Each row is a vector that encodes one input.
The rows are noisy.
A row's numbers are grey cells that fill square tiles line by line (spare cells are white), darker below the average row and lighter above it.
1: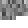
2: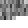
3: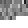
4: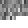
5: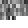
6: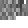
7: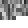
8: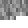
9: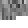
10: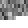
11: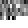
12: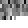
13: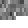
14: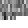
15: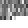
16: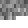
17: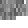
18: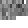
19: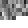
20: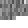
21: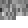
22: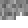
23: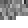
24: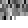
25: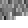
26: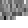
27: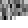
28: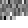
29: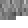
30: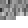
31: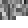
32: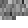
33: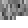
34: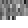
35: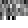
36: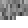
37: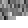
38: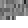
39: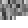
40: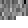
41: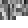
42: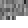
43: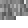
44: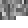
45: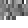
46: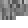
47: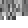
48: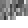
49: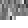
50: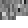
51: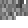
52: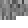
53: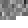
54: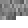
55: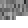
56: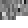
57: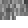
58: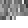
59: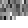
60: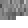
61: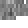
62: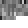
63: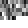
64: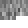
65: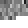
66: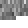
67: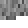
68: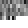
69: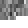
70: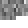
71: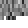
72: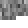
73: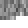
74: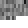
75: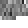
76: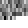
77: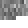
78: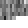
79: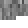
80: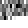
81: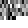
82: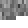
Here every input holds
one of 6 labels, together with either one of 6 labels, or a node of a 7-node tree.
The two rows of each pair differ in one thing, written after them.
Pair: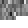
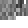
the node of the tree
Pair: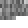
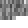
the node of the tree
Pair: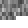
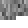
the label
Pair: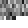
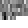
the node of the tree
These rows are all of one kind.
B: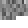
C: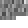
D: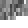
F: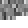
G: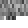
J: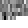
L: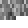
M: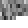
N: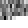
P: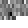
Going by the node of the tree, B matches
C and F.
